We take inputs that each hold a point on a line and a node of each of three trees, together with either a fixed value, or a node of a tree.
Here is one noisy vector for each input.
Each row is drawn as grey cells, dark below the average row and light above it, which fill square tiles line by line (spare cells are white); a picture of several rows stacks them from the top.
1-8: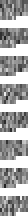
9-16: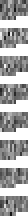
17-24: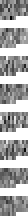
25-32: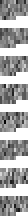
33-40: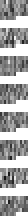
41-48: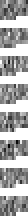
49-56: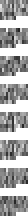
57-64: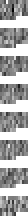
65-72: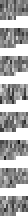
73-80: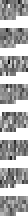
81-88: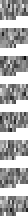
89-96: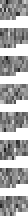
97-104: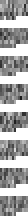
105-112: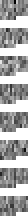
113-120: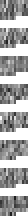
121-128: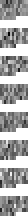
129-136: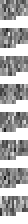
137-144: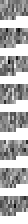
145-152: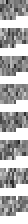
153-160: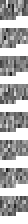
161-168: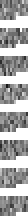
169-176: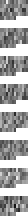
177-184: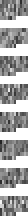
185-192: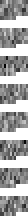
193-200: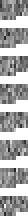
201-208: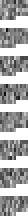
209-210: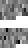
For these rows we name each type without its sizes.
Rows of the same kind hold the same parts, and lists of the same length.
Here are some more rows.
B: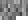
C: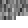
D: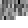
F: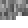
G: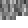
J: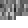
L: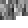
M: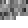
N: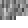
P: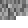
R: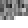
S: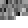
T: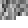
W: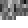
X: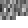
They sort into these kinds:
B, C, D, G, J, N, P, R, S, T, W, X
F, L, M

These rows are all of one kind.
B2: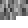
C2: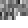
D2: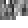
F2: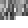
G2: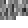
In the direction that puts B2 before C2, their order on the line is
G2, B2, F2, C2, D2.
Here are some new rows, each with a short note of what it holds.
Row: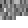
a point on a line and a node of each of four trees
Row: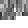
a point on a line and a node of each of three trees
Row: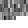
a point on a line and a node of each of four trees
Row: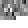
a point on a line and a node of each of four trees
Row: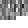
a point on a line and a node of each of four trees
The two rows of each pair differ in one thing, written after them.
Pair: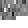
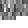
the place on the line
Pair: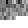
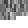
the node of one of the four trees
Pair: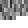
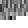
the node of one of the four trees
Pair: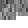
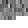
the node of one of the four trees
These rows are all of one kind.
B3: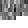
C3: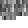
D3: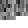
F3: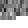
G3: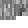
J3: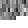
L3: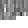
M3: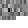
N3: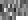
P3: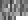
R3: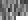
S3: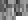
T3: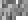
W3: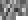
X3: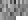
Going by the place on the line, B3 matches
C3, D3, F3 and T3.
